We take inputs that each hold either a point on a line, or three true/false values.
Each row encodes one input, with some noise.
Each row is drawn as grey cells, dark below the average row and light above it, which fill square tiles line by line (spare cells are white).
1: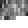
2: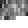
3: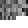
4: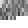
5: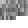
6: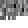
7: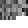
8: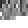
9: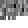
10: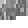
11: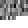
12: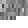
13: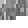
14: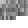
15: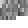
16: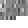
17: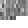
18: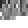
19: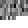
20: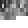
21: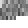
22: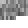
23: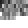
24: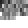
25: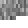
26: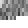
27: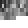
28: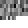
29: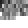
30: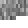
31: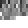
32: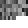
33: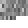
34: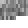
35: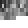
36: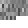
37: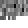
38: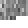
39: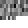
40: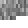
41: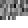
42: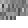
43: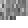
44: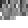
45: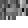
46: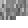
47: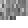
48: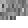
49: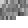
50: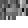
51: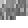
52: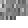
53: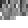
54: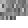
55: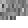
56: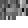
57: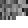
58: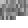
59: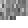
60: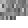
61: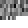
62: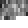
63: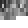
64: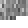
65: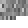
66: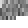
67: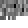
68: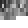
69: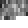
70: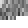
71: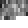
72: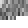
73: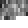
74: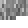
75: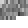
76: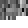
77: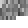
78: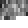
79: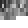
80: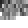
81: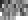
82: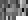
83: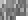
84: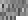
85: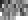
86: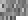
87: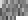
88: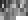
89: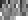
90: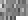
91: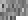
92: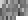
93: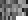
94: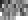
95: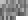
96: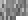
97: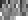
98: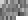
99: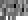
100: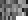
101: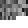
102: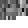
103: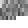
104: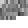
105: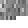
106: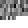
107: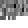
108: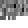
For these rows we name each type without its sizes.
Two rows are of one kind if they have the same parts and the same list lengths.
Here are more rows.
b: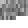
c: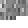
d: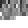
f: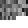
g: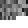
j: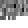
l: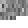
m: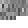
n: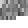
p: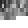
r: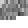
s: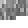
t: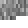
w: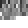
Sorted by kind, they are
b, c, l, m, n, r, s, t
d, f, g, j, p, w

